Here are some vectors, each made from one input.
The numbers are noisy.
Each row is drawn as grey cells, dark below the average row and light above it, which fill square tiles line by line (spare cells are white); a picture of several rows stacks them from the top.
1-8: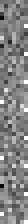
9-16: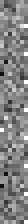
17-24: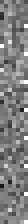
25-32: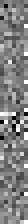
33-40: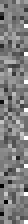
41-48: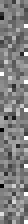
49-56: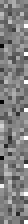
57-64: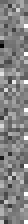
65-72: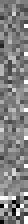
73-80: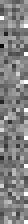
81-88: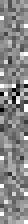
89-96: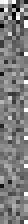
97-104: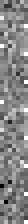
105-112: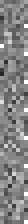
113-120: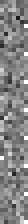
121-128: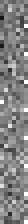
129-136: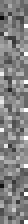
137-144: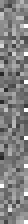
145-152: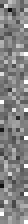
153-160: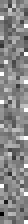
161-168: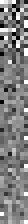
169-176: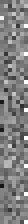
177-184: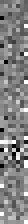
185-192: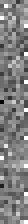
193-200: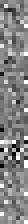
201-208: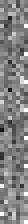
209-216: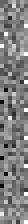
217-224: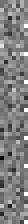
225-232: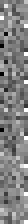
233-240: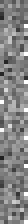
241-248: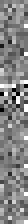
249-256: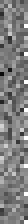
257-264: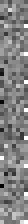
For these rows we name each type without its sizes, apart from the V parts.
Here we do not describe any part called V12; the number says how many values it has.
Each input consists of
either a fixed value, or a node of a tree, a true/false value and a value of V12.
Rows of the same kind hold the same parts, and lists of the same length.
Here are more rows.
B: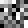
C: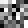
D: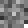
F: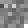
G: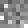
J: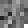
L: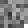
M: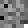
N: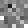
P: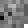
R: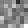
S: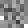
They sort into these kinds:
B, C
D, F, G, J, L, M, N, P, R, S

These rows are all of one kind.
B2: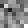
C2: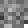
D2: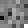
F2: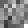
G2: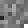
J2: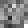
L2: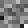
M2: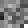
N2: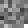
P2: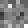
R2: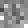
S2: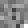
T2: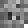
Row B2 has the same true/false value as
F2, J2, R2 and S2.
